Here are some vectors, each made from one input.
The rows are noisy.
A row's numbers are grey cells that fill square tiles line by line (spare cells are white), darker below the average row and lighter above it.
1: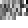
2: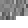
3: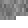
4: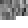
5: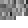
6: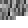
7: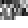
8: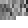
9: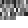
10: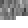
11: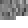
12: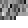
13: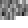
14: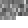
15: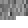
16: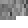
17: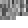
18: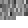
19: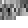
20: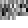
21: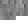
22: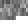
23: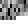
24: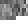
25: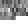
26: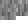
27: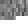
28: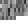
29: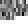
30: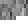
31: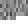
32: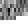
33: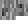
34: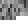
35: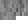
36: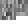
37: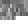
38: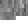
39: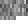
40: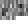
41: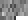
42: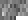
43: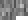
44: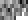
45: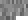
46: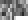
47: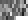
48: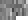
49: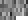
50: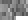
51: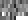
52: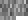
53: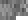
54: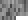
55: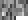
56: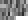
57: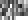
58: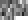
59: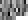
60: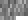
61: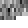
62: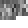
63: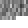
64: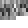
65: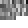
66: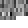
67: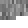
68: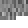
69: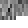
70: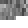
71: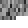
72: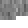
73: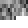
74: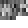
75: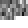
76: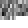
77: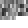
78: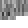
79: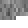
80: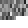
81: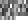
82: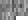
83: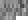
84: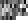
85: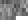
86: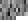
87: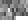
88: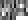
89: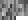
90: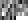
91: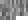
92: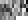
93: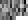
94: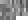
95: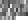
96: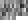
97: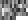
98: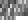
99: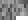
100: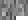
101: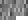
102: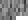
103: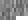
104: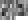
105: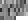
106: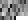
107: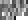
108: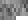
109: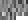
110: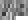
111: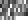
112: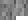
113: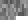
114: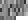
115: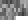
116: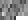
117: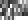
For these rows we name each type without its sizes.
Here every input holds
either a fixed value, or a node of a tree, or three true/false values.
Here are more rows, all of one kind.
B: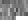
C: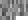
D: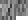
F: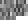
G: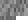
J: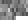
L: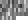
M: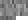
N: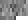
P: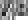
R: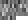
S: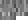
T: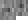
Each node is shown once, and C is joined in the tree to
G and M.
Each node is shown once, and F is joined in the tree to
L and S.
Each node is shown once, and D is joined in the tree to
R and T.
